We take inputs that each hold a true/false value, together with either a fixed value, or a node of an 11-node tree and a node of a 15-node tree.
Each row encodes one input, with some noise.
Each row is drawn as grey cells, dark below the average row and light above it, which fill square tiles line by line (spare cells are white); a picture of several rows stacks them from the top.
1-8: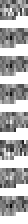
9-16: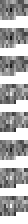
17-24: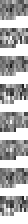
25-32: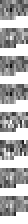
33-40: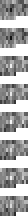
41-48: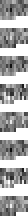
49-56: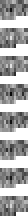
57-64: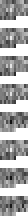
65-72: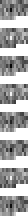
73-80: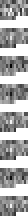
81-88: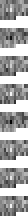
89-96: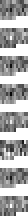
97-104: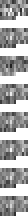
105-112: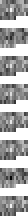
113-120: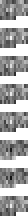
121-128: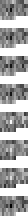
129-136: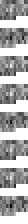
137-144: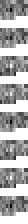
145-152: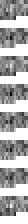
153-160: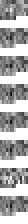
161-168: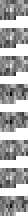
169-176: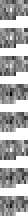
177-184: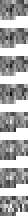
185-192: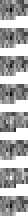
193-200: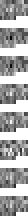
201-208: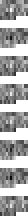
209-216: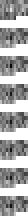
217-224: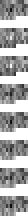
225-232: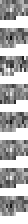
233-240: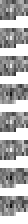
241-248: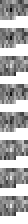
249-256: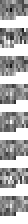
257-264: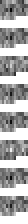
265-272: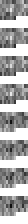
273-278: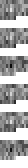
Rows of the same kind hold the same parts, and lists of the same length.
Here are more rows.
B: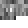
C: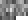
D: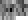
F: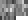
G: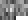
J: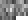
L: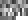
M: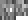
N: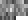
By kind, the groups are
B, C, D, F, G, J, M, N
L

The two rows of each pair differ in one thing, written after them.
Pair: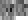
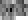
the node of one of the two trees
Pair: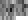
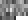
the true/false value
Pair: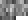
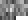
the node of one of the two trees
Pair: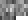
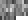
the node of one of the two trees
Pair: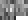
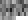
the true/false value
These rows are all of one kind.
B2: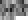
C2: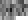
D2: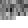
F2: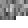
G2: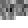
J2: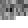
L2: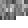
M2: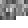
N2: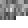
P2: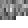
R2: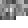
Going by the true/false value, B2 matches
C2, D2, G2 and J2.
